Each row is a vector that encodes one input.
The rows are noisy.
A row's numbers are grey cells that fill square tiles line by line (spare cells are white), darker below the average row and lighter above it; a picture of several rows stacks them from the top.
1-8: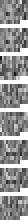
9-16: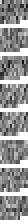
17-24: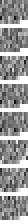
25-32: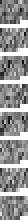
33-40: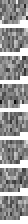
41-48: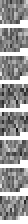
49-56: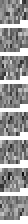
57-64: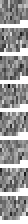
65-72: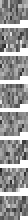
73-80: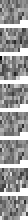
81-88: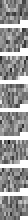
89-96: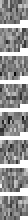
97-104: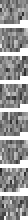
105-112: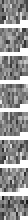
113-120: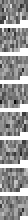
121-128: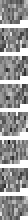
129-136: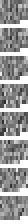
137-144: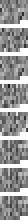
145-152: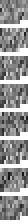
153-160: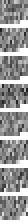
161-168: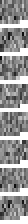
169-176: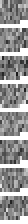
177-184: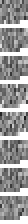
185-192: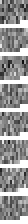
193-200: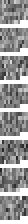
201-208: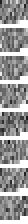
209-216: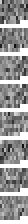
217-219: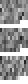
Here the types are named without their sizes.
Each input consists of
a point on a circle.
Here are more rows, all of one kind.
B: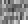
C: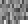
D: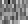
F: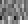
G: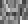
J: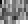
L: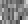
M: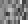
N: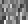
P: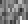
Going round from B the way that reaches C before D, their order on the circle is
B, L, N, C, M, G, P, F, J, D.
